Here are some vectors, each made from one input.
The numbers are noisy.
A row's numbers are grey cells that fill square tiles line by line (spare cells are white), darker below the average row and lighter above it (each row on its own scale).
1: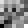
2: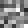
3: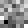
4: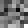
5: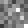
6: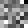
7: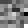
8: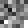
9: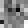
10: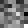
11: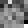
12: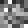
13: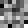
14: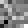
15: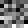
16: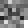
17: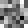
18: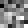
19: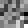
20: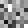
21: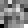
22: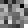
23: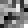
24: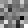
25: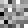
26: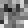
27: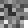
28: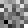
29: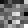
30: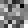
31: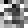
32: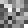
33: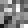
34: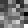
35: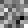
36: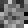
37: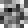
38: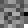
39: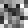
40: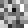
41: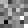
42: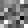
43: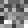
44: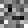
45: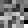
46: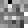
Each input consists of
a node of a 7-node tree and a true/false value.
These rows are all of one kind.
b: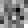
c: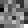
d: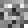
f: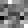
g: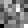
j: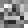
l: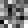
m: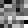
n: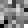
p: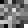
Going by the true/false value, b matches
d, j and m.
